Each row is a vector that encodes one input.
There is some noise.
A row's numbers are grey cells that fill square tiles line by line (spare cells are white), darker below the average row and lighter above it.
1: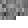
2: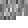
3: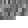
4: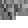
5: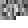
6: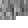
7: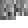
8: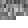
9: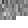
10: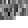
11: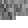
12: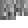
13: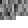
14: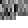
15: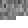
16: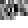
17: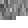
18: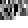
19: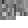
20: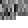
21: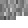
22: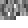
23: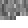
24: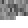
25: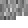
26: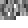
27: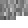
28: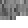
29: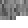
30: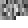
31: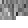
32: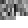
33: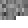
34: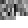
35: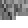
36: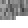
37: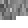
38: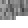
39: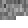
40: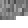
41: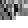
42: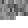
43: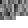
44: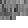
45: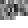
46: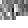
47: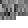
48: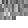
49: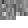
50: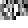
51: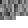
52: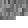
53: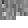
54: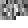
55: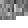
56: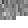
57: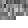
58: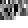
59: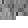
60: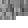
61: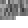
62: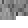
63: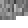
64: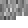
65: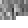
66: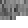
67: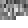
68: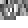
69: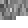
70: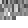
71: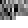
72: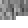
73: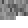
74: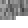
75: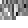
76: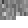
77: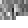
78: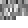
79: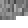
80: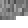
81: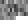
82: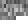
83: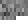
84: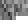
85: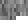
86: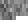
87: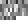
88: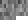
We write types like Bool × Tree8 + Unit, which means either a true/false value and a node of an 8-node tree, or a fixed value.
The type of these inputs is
Circle9.
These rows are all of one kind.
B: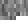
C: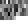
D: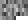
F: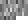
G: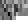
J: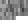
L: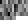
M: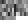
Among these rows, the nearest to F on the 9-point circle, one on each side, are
G and M.
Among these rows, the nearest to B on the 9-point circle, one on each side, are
D and G.
